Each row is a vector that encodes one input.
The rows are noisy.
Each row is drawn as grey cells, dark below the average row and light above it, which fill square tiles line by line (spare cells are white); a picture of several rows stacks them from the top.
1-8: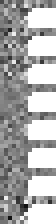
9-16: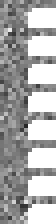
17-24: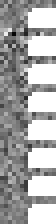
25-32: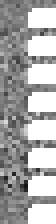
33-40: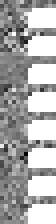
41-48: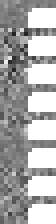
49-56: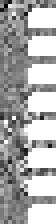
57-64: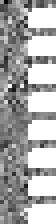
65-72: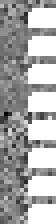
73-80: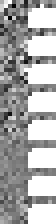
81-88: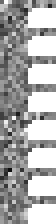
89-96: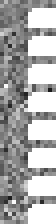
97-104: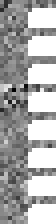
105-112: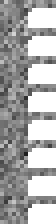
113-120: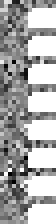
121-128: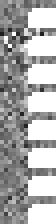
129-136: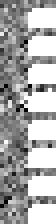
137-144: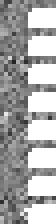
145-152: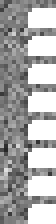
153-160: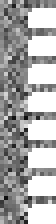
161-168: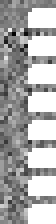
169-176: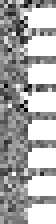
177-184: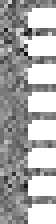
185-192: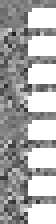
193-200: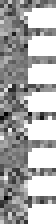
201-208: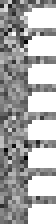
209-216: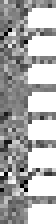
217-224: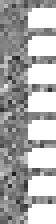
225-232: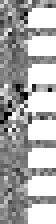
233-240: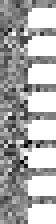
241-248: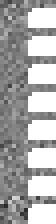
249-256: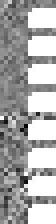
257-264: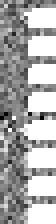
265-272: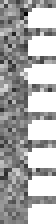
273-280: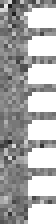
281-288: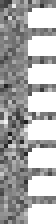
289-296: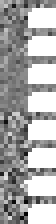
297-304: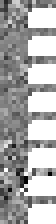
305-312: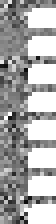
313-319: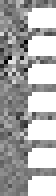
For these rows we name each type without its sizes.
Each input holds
a point on each of two lines and a true/false value.
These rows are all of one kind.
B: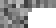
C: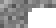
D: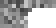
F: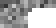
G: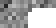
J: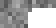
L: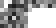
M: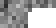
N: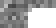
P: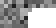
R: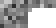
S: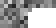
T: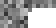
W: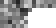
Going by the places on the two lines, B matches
F, G, M and R.
